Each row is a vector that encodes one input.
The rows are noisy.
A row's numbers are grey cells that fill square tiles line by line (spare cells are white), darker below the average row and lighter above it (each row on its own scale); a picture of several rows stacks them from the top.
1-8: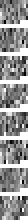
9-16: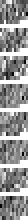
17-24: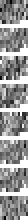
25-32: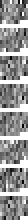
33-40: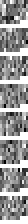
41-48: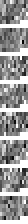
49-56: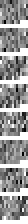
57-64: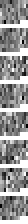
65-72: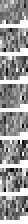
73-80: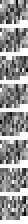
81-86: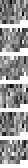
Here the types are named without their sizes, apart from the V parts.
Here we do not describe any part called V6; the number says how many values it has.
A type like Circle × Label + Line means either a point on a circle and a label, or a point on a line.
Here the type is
Bool × Circle + V6.
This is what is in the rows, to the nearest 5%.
About 40% of them hold a point on a circle and a true/false value. The rest hold a value of V6.
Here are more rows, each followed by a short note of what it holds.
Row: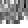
a value of V6
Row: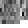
a point on a circle and a true/false value
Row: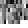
a point on a circle and a true/false value
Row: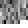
a point on a circle and a true/false value
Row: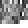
a value of V6
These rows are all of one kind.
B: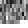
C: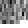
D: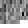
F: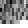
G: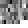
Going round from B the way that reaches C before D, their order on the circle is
B, F, C, G, D.
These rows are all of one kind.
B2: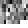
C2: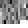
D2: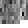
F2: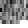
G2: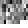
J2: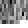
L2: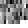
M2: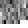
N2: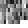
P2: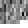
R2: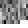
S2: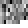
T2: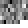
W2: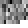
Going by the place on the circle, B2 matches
G2, P2, S2 and W2.
